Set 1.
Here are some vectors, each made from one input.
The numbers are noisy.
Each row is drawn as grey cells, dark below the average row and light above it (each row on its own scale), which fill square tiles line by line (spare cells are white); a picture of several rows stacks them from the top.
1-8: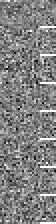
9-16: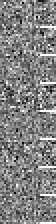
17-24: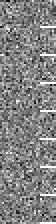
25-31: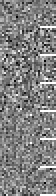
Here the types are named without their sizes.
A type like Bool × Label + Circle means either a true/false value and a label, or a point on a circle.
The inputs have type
Label.
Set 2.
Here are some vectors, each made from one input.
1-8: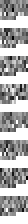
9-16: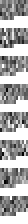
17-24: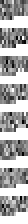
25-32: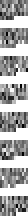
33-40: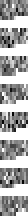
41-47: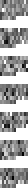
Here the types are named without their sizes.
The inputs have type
Line.
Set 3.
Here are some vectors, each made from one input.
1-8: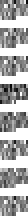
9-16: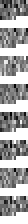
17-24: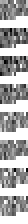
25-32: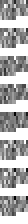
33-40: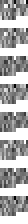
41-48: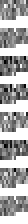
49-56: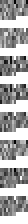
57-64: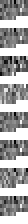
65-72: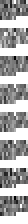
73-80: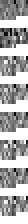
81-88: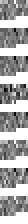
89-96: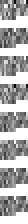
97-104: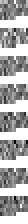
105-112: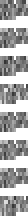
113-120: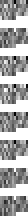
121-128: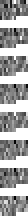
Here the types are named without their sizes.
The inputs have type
Line.
